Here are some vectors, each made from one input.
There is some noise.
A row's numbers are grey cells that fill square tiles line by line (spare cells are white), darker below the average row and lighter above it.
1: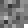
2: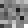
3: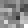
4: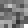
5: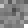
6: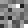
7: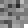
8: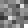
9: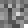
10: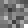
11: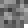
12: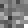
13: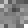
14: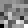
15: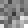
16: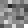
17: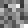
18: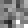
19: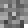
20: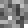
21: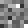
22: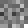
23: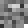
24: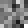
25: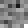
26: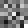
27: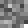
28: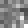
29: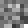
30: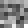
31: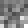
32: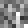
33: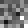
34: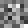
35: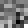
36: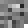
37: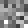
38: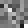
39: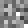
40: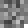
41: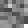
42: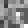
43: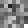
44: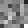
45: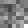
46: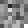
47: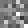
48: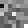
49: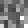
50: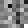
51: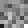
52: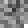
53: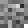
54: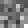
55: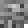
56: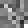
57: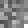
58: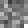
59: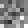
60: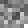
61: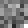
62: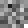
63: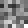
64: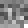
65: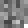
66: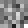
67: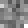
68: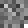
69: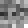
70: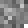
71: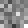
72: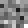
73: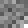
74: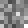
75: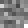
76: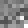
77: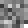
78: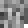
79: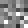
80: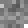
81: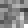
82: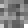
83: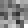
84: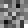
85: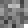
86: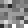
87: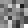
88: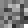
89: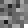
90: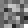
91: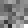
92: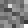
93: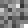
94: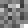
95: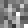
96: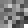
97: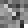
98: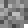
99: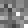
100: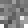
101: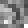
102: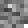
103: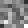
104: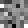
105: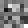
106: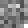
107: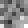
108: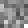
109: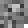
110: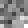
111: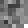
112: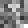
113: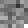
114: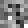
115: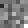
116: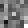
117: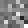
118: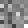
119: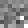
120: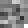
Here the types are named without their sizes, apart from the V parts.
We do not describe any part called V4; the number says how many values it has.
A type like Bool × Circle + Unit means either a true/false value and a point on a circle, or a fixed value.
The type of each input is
Label × (Label + Line) + V4.
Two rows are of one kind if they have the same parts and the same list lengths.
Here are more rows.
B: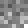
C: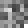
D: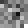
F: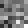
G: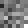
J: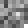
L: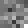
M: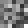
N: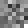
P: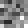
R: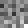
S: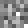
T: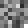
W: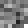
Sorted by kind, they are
B, C, D, J, N, R, S
F, G, L, P
M, T, W

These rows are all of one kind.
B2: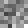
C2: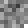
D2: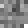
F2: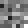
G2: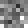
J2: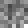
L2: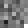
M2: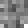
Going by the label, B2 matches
C2 and J2.
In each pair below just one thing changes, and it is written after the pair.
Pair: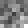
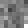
the label
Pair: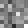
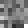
the place on the line
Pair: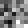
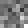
the place on the line
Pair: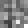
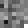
the place on the line
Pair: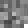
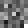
the place on the line
